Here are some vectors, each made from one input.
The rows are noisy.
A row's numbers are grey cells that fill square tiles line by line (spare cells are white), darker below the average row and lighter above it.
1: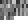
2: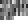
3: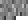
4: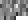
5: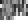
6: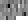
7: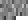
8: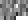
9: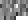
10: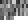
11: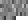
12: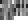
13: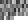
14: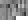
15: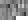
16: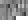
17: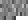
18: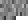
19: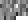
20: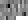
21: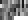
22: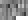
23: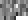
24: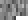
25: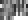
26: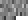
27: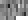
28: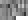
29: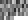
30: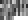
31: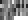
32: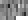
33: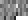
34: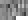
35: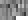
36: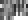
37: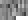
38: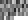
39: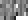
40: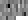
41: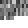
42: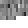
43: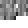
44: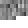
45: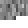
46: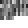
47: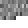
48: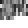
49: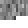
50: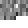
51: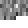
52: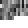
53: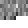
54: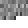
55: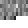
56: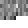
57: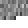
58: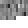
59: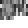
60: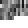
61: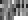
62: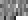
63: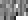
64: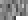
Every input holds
either a point on a 9-point line, or a node of a 7-node tree.
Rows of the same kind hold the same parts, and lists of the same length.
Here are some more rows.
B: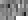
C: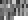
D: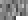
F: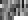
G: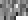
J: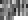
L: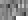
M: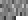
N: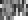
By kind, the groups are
B, D, G, L, M
C, F, J, N

